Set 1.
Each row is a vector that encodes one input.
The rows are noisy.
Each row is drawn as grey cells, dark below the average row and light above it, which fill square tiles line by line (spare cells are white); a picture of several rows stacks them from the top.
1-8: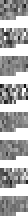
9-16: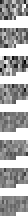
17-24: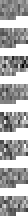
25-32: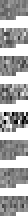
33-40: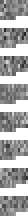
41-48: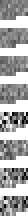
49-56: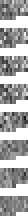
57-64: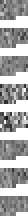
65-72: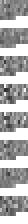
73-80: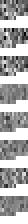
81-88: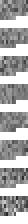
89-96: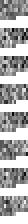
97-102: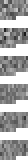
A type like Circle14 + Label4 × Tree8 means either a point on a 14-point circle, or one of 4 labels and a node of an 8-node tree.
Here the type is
List2(Circle6).
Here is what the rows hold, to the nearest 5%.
All of them are lists of up to two points on a 6-point circle: about 10% are empty, 40% hold one and 50% two.
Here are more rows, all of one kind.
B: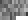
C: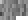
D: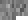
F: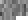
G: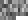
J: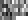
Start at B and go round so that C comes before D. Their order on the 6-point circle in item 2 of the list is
B, C, F, D, J, G.
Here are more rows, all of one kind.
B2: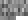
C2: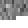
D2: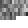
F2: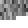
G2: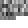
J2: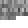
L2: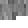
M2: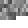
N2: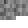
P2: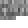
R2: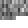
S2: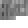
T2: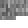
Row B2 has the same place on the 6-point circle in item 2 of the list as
C2 and R2.
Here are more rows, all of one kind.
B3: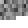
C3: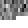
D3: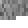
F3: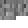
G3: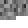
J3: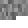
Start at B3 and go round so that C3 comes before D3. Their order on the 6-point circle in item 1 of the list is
B3, G3, F3, C3, J3, D3.
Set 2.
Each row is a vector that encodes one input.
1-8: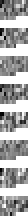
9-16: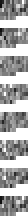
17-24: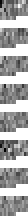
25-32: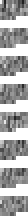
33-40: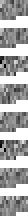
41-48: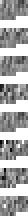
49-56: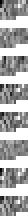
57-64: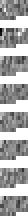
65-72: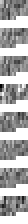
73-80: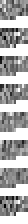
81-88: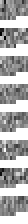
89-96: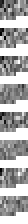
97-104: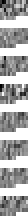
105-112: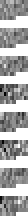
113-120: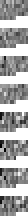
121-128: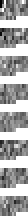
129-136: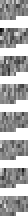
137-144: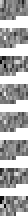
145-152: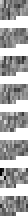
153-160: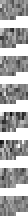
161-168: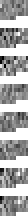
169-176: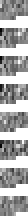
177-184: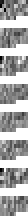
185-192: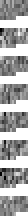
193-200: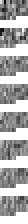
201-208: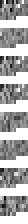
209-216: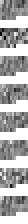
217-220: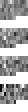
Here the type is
Label6 + Line10.
